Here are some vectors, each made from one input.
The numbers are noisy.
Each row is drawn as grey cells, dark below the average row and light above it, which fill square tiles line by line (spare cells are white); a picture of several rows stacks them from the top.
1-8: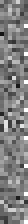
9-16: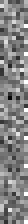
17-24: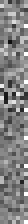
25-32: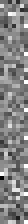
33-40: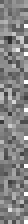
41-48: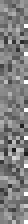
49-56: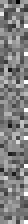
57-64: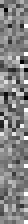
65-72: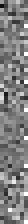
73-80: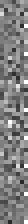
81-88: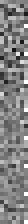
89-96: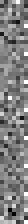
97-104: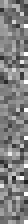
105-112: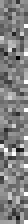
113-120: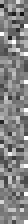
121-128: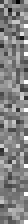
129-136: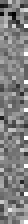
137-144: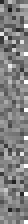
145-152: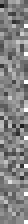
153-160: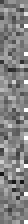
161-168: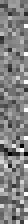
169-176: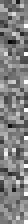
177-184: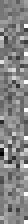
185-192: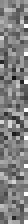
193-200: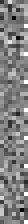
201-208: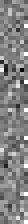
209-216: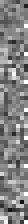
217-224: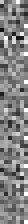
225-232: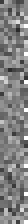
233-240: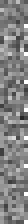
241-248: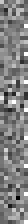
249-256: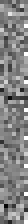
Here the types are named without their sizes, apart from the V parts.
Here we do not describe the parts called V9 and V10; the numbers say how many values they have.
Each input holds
a value of V10, together with either a point on a line, or a true/false value and a value of V9.
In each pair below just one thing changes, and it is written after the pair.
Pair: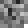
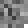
the value of V9
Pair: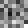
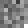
the value of V9
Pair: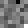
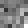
the value of V10
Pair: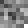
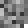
the value of V10
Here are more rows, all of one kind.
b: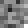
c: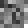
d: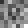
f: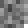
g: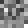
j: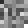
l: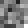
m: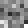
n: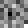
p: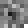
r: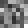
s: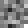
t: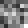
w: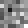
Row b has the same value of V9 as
m, s and w.
